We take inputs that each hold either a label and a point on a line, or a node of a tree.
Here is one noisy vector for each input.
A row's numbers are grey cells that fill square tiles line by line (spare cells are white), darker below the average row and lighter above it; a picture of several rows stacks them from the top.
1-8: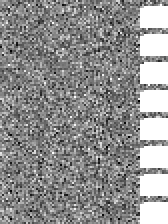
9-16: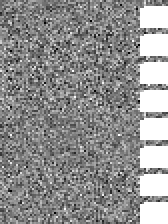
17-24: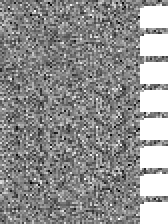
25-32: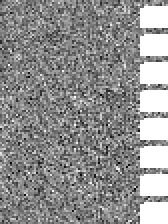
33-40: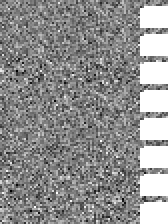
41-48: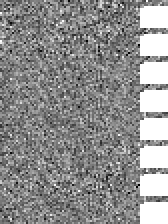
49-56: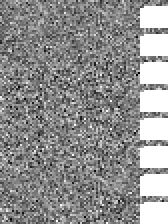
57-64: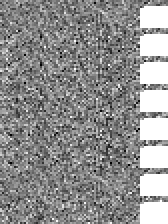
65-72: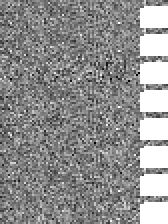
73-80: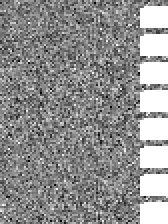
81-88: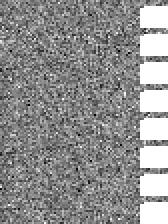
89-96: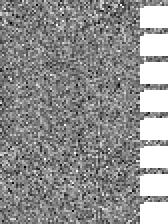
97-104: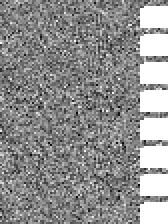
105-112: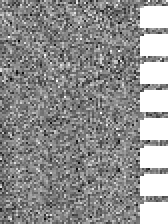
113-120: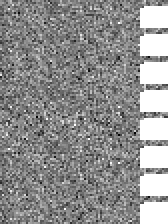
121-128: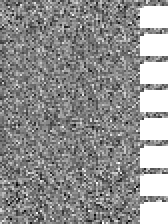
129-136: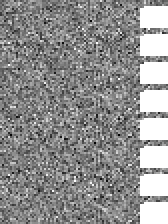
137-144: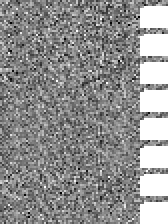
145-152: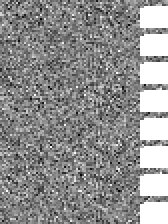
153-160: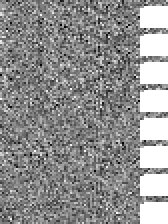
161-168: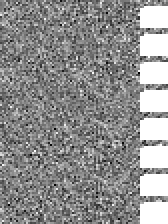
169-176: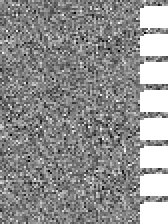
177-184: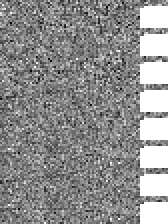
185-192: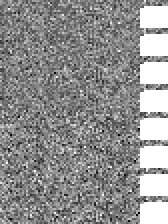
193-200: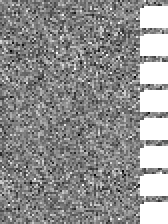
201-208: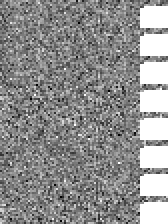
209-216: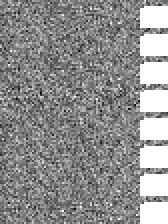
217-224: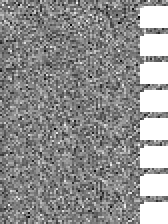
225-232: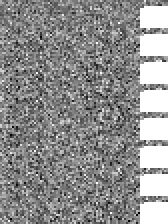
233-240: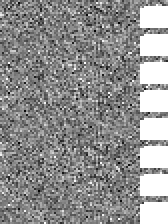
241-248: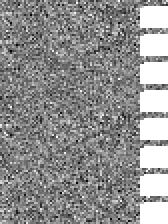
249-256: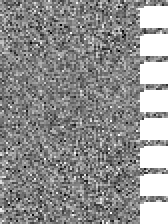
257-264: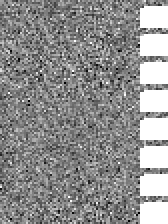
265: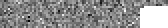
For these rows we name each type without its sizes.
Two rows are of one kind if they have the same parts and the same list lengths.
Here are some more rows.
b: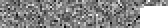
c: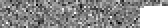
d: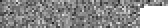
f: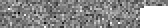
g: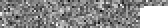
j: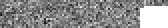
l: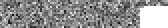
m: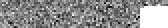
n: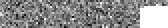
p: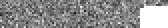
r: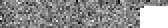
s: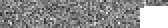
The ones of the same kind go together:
b, c, g, l, m, n
d, f, j, p, r, s

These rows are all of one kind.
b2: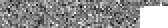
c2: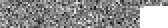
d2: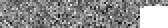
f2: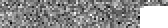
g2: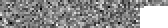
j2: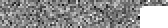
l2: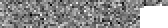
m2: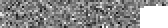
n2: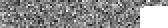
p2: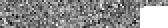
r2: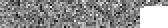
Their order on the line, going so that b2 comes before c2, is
p2, b2, d2, m2, c2, n2, j2, f2, l2, r2, g2.
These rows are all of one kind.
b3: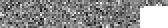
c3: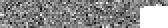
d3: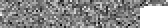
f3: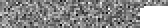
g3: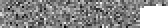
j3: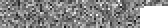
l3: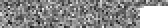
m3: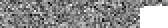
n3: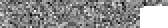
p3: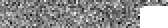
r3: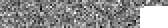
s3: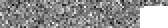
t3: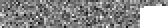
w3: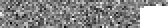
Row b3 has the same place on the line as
c3, d3, m3 and r3.
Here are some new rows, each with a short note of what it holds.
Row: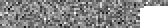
a label and a point on a line
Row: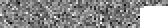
a label and a point on a line
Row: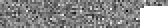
a node of a tree
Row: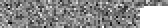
a label and a point on a line
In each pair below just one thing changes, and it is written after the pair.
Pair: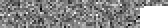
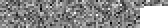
the place on the line
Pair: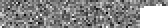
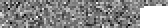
the place on the line
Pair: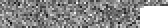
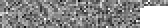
the label
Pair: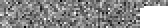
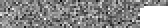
the place on the line
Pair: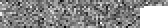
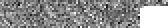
the label
